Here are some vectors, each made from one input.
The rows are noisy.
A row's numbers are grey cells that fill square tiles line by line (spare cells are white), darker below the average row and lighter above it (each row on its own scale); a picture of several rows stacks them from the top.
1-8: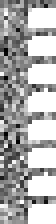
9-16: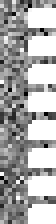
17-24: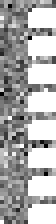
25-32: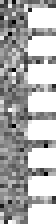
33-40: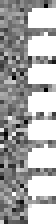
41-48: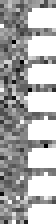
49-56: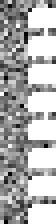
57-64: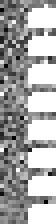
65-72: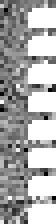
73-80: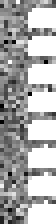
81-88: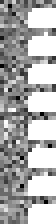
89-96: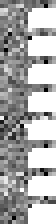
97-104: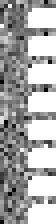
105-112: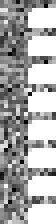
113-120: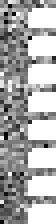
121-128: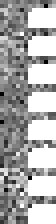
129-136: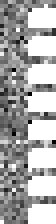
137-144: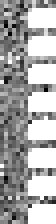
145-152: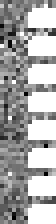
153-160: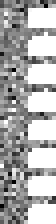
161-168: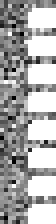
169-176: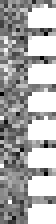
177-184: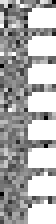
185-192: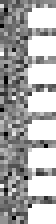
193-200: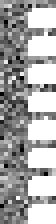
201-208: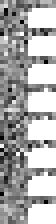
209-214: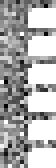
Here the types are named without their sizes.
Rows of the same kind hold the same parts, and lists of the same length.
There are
3 kinds of row.
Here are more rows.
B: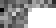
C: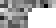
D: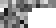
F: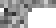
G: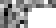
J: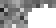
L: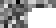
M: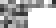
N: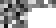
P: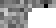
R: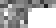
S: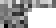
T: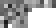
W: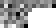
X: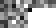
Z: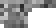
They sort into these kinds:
B, J, X
C, P, R
D, F, G, L, M, N, S, T, W, Z

